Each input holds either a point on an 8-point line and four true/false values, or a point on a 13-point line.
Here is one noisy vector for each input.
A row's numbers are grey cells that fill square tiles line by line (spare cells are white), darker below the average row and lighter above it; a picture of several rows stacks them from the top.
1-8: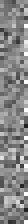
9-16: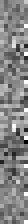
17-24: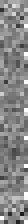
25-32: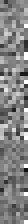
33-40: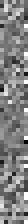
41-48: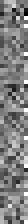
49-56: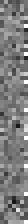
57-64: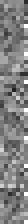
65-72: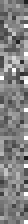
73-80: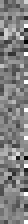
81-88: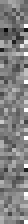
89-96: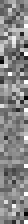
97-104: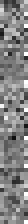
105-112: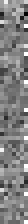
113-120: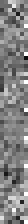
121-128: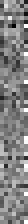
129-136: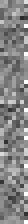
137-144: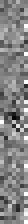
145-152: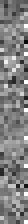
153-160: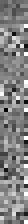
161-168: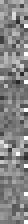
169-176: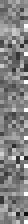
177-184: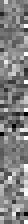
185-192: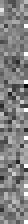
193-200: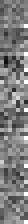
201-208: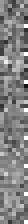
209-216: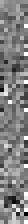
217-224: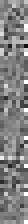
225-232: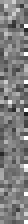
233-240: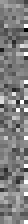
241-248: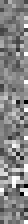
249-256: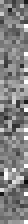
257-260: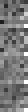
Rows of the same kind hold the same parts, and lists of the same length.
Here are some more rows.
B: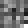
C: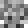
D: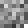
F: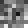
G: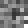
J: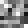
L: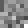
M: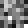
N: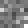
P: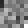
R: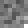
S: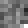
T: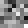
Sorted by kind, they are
B, C, F, G, J, N, R, S, T
D, L, M, P

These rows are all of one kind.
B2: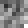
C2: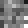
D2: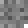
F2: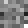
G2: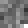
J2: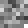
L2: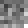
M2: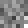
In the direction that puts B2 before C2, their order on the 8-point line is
J2, B2, F2, G2, L2, D2, M2, C2.
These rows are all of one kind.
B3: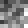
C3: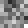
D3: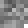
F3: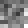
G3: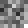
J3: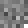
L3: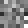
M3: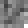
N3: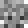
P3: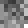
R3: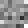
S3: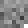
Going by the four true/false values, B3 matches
C3, F3 and P3.
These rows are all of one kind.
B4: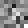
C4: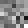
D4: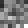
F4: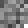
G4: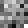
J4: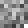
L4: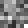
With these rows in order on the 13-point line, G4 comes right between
J4 and L4.
